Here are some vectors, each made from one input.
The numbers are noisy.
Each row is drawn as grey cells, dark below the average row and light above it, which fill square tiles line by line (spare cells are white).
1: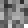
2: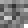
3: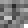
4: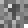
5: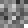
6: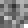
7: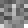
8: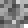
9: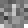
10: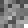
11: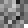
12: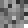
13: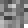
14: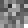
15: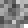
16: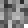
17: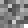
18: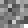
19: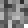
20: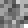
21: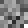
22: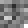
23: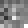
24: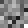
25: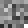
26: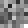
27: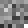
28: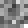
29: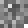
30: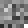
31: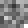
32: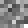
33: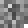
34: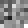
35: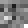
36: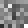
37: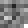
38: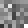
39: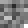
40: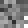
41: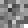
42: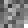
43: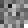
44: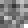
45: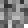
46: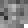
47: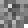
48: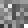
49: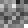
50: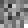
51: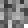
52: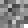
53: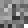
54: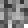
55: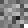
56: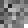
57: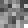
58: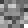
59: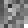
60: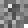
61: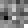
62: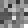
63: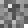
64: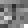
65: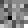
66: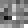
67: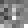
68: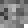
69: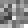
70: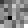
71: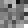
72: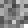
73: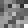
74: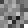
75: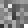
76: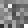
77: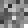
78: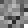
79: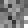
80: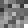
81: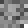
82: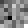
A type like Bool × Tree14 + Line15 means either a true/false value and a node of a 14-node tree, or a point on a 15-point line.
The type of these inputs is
List2(Line8).
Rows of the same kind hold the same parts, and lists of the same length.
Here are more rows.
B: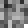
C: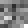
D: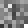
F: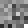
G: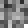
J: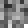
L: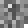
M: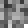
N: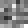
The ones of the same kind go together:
B, G, J, M
C, D, F, L
N

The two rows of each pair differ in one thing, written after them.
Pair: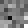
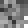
the place on the 8-point line in item 1 of the list
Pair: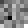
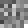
the place on the 8-point line in item 2 of the list
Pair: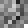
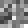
the place on the 8-point line in item 1 of the list
